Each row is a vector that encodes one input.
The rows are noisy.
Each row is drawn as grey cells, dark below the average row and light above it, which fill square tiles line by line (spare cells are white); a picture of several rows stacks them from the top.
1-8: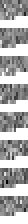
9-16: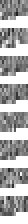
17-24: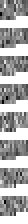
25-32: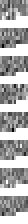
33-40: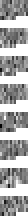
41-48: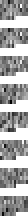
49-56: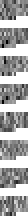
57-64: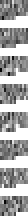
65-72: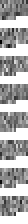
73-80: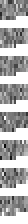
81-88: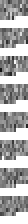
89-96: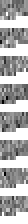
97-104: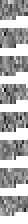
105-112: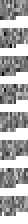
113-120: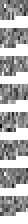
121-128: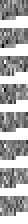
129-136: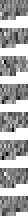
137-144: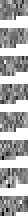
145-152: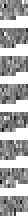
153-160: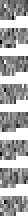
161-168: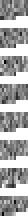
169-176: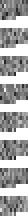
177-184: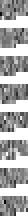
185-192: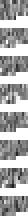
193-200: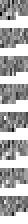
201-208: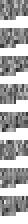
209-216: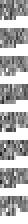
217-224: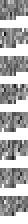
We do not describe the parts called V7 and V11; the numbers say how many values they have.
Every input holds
three true/false values, together with either a point on a 5-point line, or a value of V7 and a value of V11.
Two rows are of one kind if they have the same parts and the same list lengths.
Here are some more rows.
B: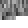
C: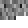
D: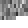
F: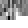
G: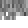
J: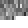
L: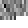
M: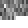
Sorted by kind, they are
B, C, D, L
F, G, J, M

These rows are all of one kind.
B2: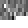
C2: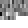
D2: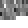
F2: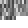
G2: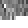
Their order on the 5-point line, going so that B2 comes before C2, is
B2, G2, C2, D2, F2.
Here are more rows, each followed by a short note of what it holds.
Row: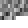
three true/false values, a value of V7 and a value of V11
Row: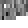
three true/false values, a value of V7 and a value of V11
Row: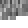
three true/false values, a value of V7 and a value of V11
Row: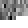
three true/false values, a value of V7 and a value of V11
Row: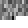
a point on a 5-point line and three true/false values
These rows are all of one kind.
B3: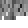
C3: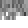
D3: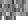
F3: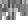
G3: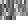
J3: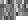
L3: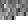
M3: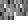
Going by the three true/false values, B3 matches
C3 and D3.
